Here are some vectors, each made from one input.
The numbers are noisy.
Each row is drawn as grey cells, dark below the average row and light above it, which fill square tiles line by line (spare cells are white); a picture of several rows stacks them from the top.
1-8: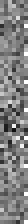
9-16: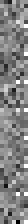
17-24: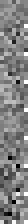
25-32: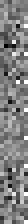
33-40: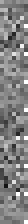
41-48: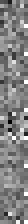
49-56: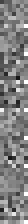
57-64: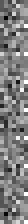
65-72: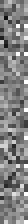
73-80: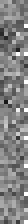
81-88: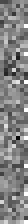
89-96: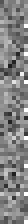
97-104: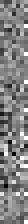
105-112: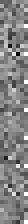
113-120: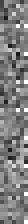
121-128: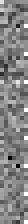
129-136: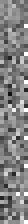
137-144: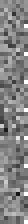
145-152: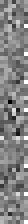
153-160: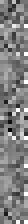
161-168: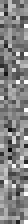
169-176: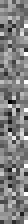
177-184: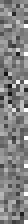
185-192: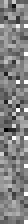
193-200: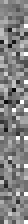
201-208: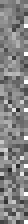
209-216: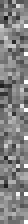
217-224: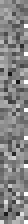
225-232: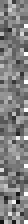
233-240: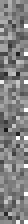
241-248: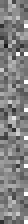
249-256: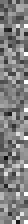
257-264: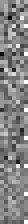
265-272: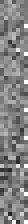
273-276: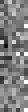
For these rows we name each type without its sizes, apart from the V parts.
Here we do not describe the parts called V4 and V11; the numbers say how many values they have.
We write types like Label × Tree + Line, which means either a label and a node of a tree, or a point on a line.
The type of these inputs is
(Bool × (Circle + V11) + V4) × Tree.
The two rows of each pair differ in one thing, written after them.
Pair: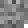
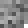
the value of V11
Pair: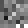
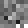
the value of V11
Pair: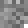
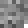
the true/false value
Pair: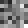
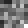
the true/false value
